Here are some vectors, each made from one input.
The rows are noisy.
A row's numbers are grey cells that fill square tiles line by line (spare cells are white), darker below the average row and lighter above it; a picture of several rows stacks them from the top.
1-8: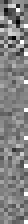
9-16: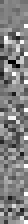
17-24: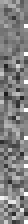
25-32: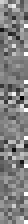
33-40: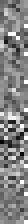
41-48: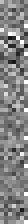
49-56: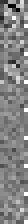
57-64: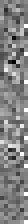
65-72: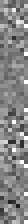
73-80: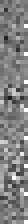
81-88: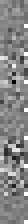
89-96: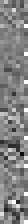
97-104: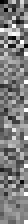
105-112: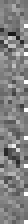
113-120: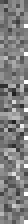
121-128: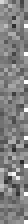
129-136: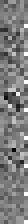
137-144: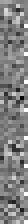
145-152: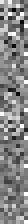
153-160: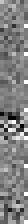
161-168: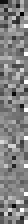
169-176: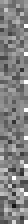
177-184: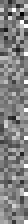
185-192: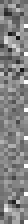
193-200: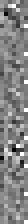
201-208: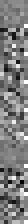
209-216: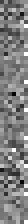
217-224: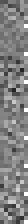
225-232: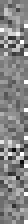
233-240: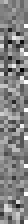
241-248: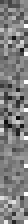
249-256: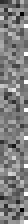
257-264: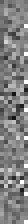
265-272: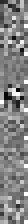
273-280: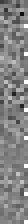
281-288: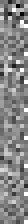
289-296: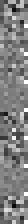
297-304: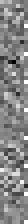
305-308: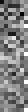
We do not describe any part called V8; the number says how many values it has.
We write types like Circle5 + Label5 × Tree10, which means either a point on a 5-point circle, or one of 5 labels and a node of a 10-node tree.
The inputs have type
(Label12 + Tree15) × V8.
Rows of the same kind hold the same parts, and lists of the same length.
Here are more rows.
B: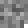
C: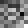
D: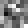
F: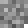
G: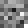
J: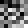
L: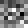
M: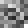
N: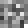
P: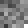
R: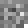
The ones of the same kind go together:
B, C, L, M, N
D, F, G, J, P, R

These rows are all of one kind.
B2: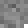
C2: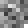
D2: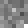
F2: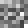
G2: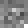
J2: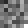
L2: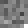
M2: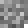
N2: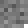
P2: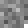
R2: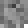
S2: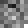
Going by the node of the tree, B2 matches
C2, D2, M2 and R2.
